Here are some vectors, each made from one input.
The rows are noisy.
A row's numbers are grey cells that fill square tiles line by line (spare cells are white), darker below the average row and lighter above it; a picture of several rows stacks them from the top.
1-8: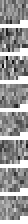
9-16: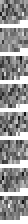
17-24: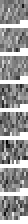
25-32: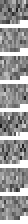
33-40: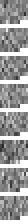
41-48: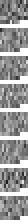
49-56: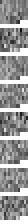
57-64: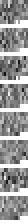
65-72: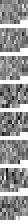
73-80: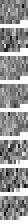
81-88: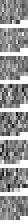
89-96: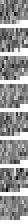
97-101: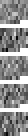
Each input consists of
either a fixed value, or a node of a 9-node tree, or a node of a 10-node tree and a true/false value.
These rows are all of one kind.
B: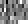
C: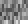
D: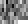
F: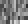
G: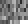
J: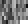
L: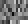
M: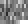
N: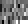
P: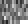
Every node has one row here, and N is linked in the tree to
C.
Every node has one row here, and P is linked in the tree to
F.
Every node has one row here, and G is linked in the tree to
F and L.
